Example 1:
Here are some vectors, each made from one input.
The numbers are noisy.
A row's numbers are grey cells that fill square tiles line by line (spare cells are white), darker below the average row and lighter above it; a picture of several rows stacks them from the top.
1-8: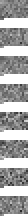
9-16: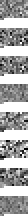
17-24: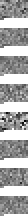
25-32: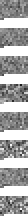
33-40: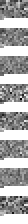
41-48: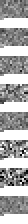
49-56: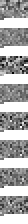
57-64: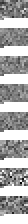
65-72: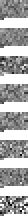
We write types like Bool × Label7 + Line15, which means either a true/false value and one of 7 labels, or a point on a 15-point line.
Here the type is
Bool × Bool × Bool.
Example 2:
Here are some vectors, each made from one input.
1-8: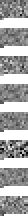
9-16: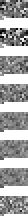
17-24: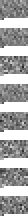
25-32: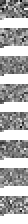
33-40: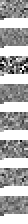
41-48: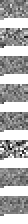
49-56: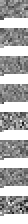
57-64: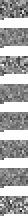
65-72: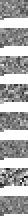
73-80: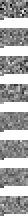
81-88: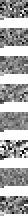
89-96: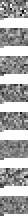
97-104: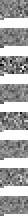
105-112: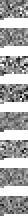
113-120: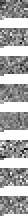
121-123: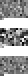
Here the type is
Bool × Bool × Bool × Bool.
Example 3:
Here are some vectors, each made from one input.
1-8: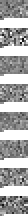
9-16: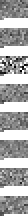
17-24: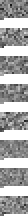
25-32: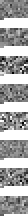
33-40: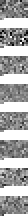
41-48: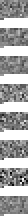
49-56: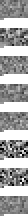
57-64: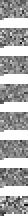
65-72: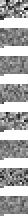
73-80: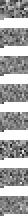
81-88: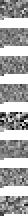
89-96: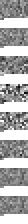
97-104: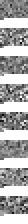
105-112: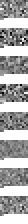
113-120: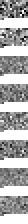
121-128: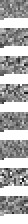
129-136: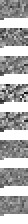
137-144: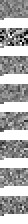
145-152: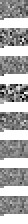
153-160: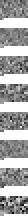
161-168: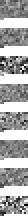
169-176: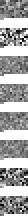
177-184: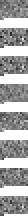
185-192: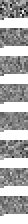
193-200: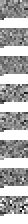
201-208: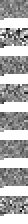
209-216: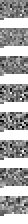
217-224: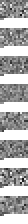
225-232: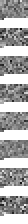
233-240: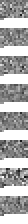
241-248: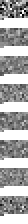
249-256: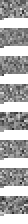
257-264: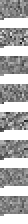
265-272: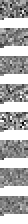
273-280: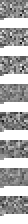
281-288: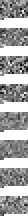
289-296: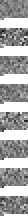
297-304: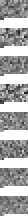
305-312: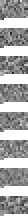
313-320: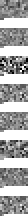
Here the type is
Bool × Bool × Bool × Bool.
